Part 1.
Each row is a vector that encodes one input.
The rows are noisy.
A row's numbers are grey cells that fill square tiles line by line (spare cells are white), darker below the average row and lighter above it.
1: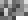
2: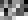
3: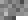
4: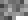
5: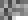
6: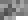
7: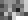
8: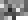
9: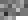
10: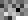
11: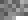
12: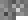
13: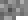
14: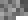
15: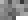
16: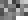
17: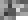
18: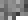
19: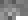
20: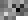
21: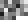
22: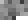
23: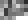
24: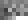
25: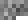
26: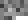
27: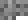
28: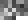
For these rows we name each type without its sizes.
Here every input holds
three true/false values.
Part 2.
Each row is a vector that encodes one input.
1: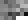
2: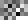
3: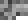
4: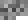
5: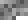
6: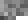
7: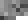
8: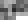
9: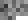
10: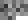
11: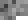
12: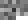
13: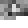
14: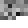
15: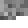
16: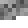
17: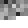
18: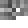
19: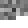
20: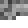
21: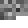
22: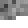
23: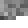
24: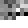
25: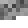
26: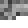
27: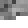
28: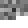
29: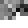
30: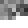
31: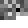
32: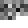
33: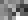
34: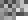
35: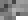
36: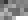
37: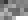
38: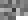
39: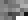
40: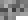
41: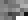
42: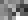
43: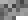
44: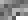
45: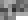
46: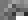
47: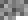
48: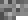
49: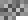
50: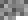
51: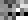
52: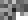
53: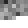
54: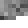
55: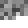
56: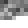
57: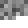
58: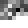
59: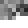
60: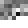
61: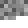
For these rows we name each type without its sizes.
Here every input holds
a label.
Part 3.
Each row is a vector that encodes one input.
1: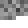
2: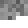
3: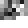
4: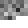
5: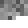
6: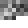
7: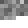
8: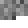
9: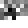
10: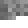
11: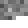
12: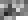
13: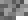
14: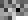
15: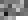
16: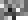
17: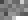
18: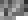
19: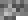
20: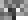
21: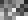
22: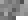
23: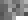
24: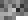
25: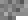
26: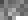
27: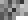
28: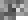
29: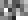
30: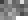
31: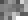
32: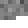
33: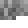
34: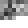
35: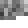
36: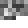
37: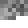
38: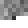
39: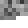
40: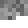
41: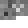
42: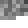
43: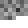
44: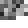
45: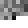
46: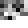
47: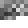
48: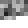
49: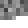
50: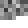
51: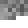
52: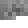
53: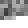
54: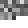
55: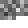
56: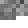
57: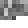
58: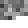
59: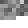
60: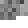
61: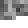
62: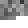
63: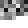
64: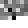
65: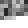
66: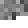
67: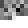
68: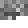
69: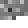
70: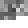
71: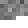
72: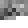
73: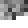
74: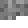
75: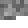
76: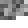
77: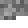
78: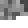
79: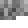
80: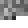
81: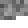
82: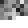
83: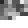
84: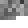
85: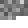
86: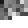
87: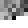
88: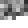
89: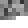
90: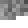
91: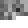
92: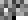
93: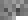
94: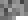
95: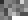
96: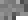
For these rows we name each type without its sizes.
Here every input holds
three true/false values.
